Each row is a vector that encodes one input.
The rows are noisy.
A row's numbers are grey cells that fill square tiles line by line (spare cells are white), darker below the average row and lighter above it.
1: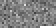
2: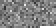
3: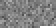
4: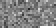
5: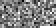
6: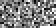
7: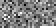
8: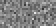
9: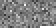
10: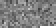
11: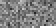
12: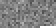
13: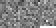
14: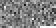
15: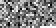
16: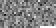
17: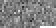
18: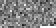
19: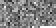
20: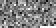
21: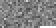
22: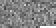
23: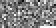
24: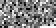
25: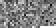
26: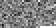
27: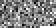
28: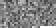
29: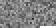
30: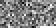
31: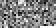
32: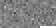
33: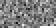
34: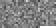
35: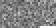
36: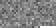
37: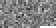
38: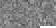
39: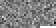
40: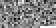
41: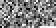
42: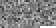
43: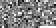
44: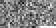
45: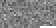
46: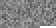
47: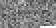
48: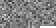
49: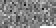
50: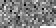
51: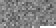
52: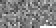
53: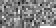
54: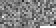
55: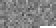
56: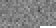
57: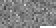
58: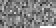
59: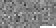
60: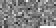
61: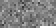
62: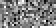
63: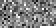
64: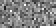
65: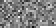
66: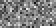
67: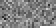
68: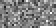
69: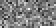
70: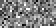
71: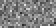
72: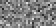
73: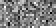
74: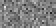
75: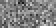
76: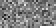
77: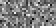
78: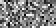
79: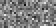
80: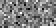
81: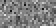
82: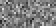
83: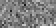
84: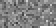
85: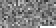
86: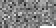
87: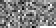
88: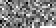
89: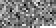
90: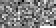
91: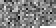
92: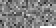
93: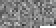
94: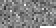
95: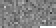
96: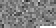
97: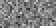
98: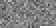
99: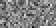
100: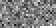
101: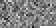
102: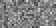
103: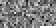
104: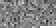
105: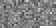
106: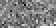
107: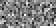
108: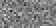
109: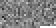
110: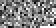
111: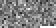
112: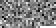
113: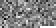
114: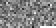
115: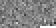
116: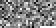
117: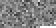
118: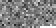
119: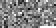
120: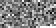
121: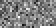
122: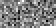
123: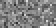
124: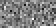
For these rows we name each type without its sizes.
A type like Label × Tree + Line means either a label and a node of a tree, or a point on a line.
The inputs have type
Label × (Label × Label + Unit) + Line × Line.
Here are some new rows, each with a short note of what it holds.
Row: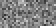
a label
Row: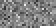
a label
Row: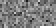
a point on each of two lines
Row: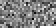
a label
